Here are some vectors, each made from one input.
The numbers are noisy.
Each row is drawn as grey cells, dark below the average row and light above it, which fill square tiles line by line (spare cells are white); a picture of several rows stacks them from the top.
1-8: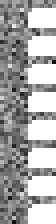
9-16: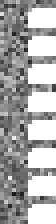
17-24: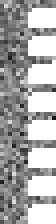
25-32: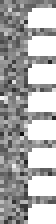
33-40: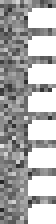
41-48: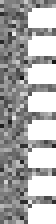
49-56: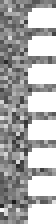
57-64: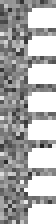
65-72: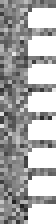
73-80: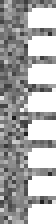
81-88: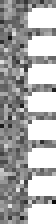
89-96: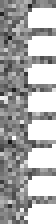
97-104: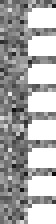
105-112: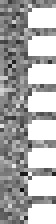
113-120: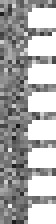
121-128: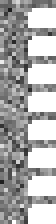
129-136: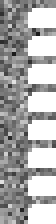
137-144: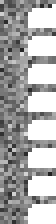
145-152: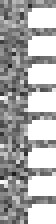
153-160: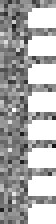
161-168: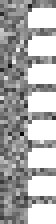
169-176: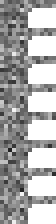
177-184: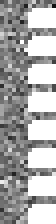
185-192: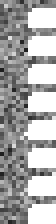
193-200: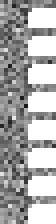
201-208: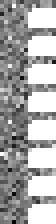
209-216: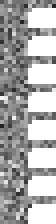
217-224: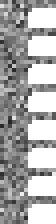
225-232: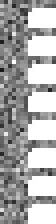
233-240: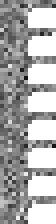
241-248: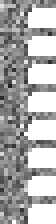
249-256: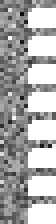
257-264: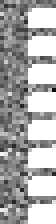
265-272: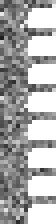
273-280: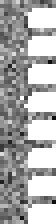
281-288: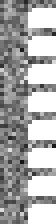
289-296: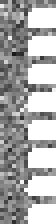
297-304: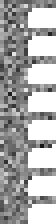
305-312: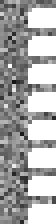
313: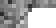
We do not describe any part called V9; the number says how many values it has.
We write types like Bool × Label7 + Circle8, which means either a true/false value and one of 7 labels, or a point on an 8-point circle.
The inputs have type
(Bool × V9 + Unit) × Label10.
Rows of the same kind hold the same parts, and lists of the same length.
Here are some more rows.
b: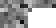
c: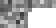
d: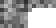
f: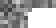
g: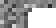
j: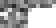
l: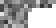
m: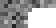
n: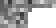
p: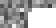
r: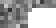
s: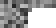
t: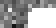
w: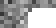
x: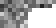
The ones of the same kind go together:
b, c, f, g, l, m, n, p, r, w, x
d, j, s, t

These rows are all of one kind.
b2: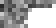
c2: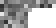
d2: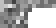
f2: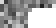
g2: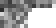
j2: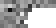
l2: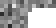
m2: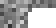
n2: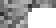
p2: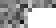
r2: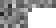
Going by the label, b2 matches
c2, f2 and g2.
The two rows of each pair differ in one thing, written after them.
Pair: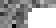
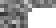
the true/false value
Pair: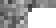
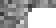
the value of V9
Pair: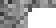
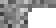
the true/false value
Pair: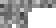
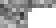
the true/false value
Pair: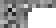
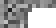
the value of V9
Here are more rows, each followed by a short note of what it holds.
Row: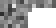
one of 10 labels, a true/false value and a value of V9
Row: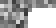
one of 10 labels
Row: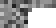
one of 10 labels
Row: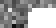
one of 10 labels
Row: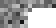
one of 10 labels, a true/false value and a value of V9
